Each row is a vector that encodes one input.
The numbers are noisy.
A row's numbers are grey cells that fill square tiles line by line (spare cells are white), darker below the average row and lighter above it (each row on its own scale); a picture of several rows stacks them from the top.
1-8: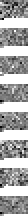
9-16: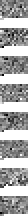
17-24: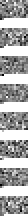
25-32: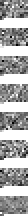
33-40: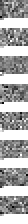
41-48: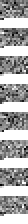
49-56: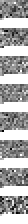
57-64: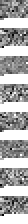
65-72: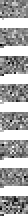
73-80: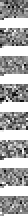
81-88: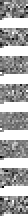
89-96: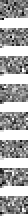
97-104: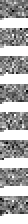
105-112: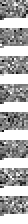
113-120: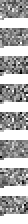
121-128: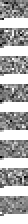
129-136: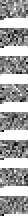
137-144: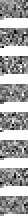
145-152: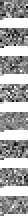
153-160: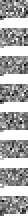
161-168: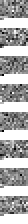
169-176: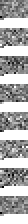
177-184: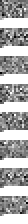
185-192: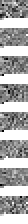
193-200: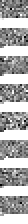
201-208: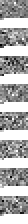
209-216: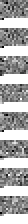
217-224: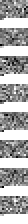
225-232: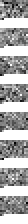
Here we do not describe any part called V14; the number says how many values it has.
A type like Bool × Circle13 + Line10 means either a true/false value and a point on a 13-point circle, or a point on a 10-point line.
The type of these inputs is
Bool × V14 + Circle6.
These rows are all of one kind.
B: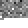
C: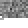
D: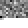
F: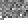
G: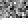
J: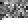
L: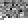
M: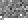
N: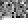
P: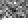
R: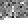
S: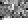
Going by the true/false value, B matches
J and S.
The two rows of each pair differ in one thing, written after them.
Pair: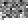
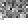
the value of V14
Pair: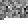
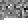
the true/false value
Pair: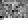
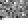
the true/false value
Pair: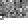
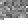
the value of V14
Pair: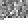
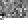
the value of V14
